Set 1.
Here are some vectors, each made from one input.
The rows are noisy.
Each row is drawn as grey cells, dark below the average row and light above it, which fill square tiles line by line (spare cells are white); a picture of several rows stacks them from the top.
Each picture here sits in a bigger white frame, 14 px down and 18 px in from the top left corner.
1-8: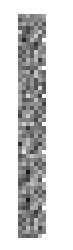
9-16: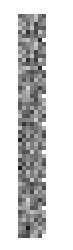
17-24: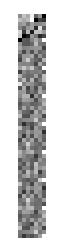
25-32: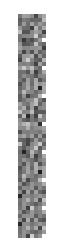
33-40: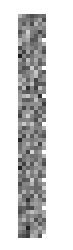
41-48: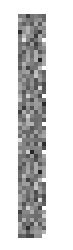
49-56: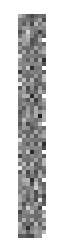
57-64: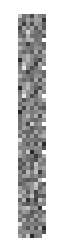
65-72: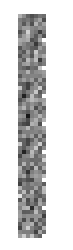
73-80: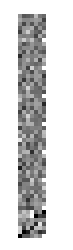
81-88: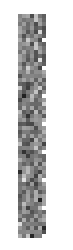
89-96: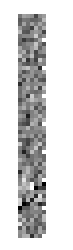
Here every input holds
either a fixed value, or four true/false values.
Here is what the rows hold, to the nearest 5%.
About 5% of them hold a fixed value. The rest hold four true/false values.
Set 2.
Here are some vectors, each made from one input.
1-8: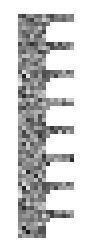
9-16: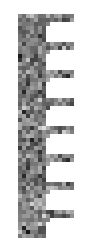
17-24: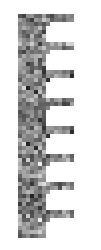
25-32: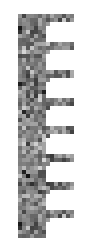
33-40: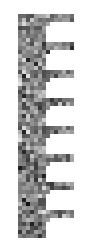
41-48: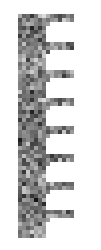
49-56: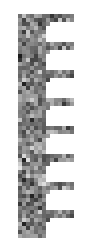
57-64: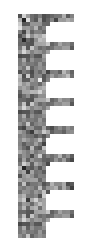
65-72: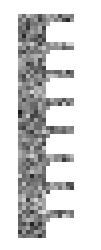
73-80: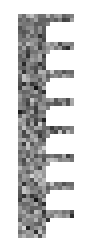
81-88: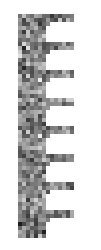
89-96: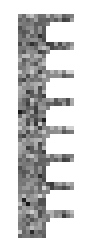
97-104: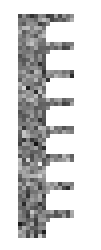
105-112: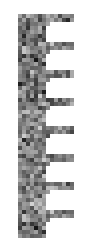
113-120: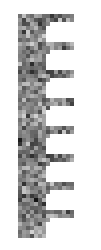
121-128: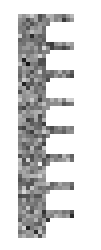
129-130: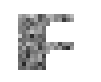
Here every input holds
a point on a 19-point circle.
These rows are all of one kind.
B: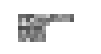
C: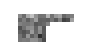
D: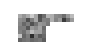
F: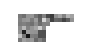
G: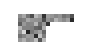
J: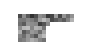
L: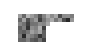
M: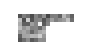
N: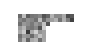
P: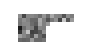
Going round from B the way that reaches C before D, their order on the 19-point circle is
B, P, C, L, D, F, J, M, N, G.
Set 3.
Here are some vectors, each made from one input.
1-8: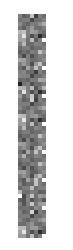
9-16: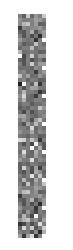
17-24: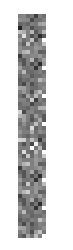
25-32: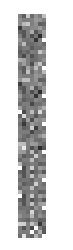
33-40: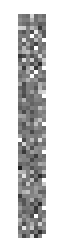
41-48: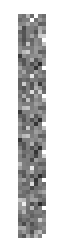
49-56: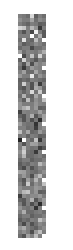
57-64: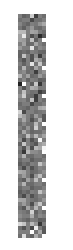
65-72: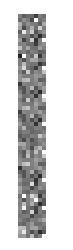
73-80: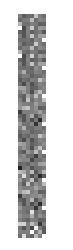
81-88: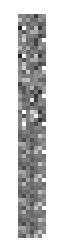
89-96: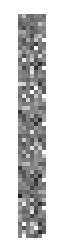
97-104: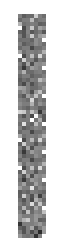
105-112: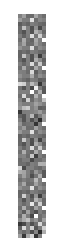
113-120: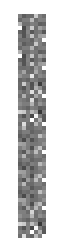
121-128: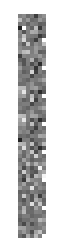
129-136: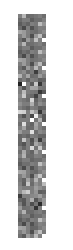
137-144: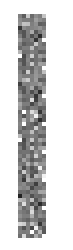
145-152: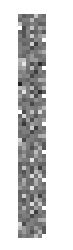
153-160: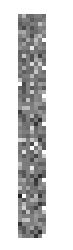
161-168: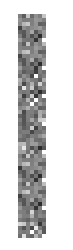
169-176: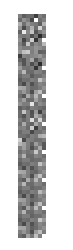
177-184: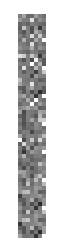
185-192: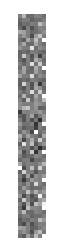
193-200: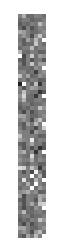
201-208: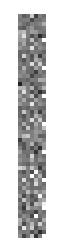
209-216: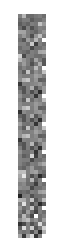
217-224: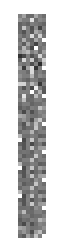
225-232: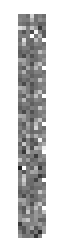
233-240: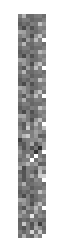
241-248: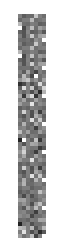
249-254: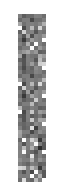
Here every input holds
four true/false values.
